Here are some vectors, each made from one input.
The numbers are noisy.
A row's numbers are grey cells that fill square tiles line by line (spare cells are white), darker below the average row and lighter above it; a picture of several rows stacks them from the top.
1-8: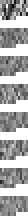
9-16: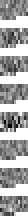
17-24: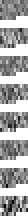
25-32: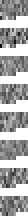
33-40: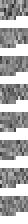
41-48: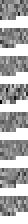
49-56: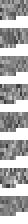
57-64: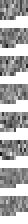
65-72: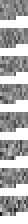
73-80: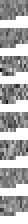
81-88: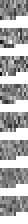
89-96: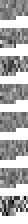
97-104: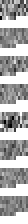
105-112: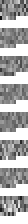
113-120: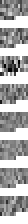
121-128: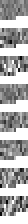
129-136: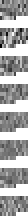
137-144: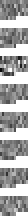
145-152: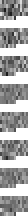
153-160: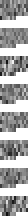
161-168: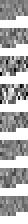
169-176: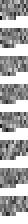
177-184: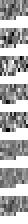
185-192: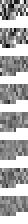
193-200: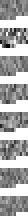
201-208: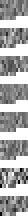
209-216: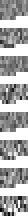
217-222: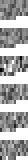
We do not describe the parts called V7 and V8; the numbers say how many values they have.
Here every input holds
a true/false value and a value of V8, together with either a point on a 4-point line, or a value of V7.
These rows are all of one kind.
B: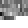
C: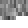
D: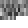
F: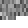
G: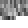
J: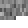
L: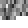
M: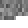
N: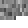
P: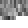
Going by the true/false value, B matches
D and M.
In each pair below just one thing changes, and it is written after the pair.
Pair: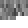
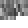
the value of V7
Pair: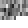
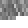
the true/false value
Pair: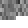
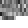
the value of V7
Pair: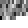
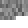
the value of V8
